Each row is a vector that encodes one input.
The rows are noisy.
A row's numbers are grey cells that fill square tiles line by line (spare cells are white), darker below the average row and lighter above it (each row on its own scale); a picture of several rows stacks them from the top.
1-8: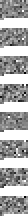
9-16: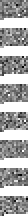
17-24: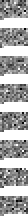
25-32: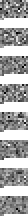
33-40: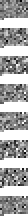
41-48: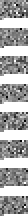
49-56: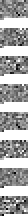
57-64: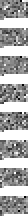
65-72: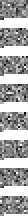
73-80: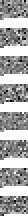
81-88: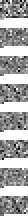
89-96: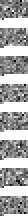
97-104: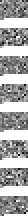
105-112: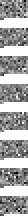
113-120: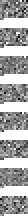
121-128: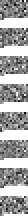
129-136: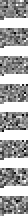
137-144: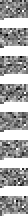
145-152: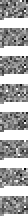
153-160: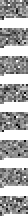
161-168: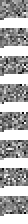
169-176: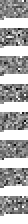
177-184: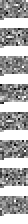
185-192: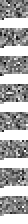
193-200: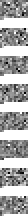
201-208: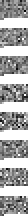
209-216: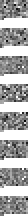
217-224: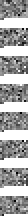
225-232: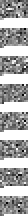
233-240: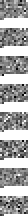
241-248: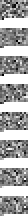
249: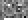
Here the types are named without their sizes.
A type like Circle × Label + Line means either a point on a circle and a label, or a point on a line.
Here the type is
(Bool × Bool × Bool + Unit) × Circle × (Circle + Unit) + Unit.
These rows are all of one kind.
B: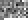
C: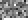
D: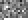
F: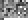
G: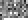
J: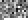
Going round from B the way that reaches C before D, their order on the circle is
B, G, C, J, D, F.
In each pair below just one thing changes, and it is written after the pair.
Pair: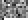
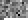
one of the three true/false values
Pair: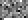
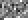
the place on one of the two circles
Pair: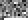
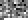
one of the three true/false values
